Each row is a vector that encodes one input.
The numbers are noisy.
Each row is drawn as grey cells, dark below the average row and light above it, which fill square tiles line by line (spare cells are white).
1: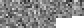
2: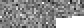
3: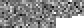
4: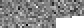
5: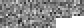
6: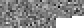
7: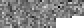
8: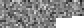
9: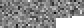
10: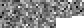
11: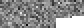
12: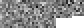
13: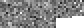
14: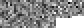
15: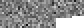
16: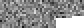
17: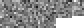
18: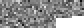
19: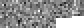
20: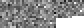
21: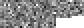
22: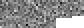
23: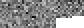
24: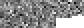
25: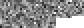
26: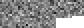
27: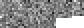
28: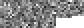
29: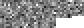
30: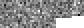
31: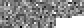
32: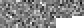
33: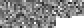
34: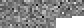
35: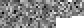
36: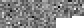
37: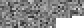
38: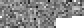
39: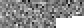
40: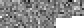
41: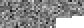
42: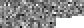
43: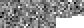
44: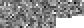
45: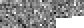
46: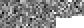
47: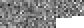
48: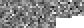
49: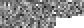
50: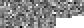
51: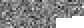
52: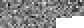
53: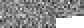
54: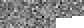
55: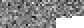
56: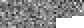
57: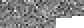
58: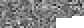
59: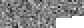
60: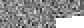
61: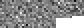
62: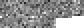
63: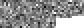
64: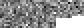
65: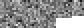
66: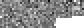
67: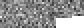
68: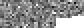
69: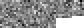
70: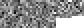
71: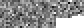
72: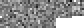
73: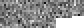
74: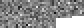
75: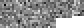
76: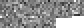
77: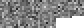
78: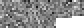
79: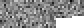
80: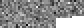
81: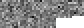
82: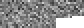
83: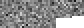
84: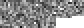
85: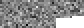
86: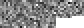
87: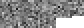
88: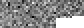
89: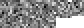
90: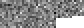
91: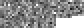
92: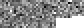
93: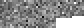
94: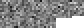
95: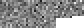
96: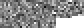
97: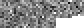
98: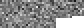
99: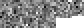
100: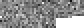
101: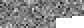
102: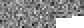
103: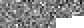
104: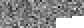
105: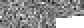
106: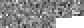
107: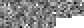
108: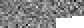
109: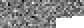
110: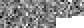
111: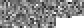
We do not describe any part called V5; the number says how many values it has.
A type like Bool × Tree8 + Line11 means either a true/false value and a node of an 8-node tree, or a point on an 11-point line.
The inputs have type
(Bool × Label4 + Line4) × V5 + Line3 × Line3.
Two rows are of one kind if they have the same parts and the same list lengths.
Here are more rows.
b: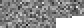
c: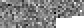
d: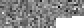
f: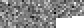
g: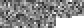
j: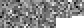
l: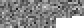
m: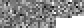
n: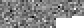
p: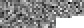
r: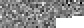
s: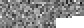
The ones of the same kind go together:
b, c, d, f, l, n
g, j, m, p
r, s

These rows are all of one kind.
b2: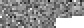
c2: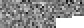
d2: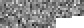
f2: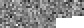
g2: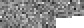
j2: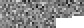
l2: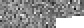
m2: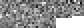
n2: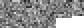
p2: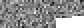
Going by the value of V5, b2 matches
f2 and n2.
